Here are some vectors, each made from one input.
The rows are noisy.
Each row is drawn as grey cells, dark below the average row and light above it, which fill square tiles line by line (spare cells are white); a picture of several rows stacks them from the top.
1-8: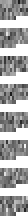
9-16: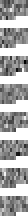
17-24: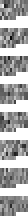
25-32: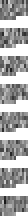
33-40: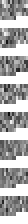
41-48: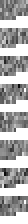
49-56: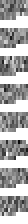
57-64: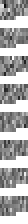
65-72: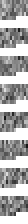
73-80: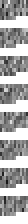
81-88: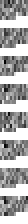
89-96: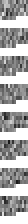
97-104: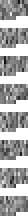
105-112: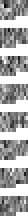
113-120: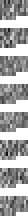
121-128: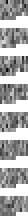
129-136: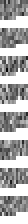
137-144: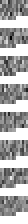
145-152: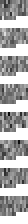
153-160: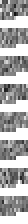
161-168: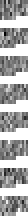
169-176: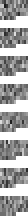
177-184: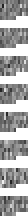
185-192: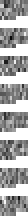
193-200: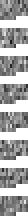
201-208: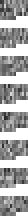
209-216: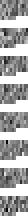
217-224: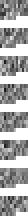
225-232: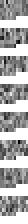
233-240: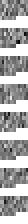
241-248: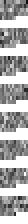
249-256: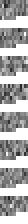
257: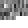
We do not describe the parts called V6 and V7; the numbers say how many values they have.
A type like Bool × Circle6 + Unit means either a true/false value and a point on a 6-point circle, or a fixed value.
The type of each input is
Line9 + Line10 + (Tree10 + V7) × V6.
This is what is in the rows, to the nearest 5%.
About 20% of them hold a point on a 9-point line. About 30% of them hold a point on a 10-point line. The rest hold a value of V6, together with either a node of a 10-node tree, or a value of V7.
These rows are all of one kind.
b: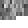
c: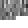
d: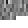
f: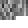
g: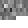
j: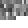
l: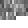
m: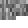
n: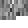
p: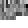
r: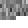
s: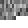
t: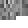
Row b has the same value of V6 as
l, n and t.
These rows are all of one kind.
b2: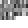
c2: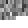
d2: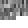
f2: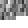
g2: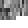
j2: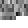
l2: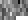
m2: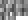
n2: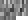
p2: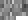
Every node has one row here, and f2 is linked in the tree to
j2 and m2.
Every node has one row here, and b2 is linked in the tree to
l2.
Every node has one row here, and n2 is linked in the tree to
j2 and p2.
